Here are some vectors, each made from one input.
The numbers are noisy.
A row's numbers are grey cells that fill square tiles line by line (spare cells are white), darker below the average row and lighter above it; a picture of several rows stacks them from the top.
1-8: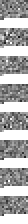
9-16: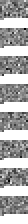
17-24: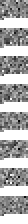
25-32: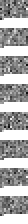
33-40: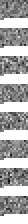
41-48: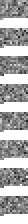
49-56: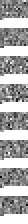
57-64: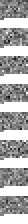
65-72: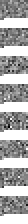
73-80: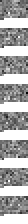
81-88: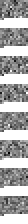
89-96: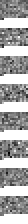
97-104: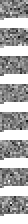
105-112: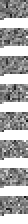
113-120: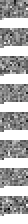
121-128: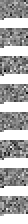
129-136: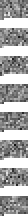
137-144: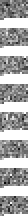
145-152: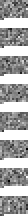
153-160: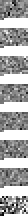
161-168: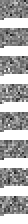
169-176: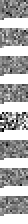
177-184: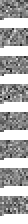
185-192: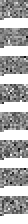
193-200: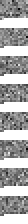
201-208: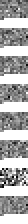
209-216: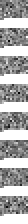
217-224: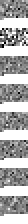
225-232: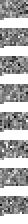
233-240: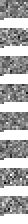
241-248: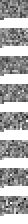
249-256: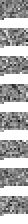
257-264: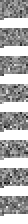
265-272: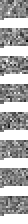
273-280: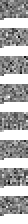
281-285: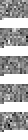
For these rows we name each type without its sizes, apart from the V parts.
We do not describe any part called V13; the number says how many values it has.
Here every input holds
a list of items, each a true/false value and a value of V13.
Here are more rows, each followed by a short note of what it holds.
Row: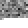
a list of two items
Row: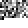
the empty list
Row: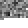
a list of two items
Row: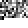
the empty list
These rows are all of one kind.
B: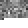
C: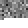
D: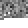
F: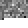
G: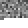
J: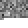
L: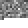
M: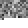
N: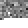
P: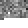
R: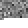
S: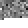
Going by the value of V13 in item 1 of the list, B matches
M and P.
